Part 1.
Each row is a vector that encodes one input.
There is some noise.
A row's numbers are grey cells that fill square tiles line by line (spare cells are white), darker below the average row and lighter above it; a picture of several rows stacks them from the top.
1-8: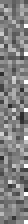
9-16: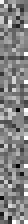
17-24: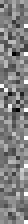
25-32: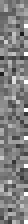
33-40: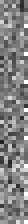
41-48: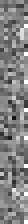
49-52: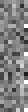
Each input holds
four true/false values.
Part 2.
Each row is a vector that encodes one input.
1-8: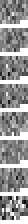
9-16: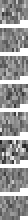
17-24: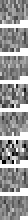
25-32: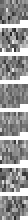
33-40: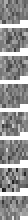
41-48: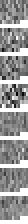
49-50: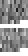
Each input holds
a node of a 9-node tree.
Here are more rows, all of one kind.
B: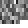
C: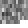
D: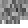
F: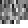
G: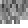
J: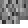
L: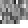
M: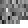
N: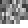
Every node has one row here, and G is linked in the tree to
D and N.
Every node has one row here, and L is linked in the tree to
C.
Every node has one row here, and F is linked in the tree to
C and D.
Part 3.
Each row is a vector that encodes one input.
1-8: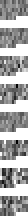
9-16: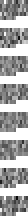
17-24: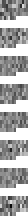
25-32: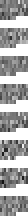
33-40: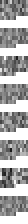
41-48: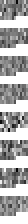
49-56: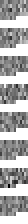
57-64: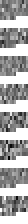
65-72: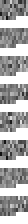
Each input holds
a node of a 9-node tree.
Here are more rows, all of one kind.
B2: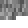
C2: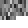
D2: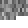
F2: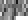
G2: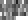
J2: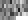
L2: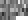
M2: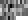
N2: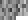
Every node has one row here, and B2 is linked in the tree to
D2, F2, L2 and N2.
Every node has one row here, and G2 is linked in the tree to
F2.
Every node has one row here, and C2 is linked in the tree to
D2.
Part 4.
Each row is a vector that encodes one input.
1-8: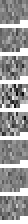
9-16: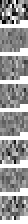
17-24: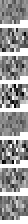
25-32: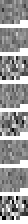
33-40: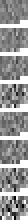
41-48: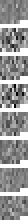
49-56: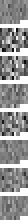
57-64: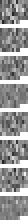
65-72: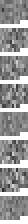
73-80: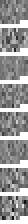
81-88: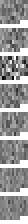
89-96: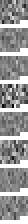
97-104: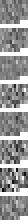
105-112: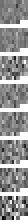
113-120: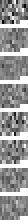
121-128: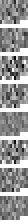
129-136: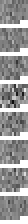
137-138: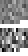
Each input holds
a node of a 10-node tree.
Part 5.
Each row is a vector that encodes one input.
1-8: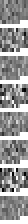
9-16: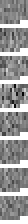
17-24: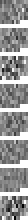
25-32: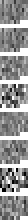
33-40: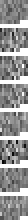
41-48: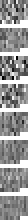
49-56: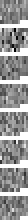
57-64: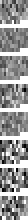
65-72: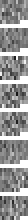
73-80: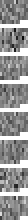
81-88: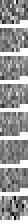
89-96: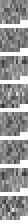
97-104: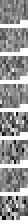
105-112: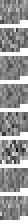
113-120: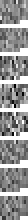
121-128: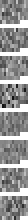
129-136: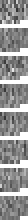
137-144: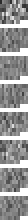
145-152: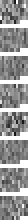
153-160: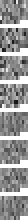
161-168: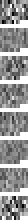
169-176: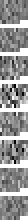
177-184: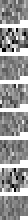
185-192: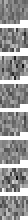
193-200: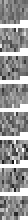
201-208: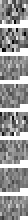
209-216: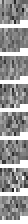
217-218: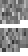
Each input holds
a node of a 9-node tree.
